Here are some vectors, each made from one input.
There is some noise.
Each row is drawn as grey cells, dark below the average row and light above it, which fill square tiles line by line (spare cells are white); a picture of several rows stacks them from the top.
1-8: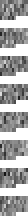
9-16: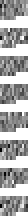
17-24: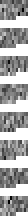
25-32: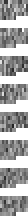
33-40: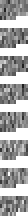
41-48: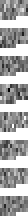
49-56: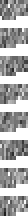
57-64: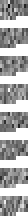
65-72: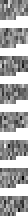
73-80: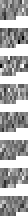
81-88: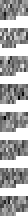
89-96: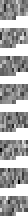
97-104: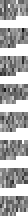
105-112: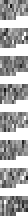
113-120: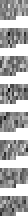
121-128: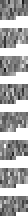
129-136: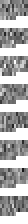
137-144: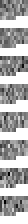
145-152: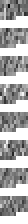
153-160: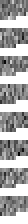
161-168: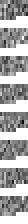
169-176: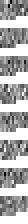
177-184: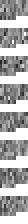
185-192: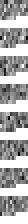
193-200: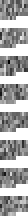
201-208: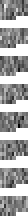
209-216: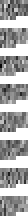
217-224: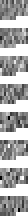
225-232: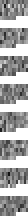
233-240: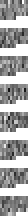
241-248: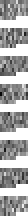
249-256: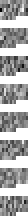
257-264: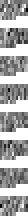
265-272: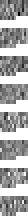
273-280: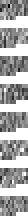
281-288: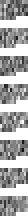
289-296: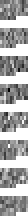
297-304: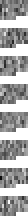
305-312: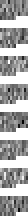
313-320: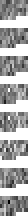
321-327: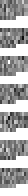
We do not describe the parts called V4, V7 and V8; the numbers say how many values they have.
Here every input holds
a point on a 5-point line and a value of V8, together with either a point on a 9-point circle, a value of V4 and a value of V7, or a point on a 5-point line.
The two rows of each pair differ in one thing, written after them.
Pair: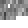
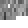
the value of V4
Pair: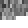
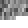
the place on the 5-point line
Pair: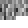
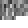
the place on the 5-point line
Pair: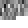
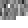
the value of V4
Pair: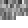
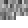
the place on the 9-point circle
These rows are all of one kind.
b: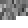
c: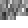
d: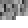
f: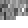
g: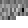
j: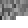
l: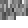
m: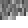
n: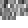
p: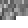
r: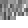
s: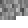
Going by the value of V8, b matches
j, l and p.
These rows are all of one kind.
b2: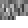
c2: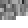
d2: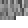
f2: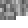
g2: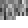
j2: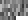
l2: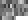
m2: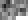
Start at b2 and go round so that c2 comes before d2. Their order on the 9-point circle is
b2, c2, f2, j2, d2, g2, m2, l2.
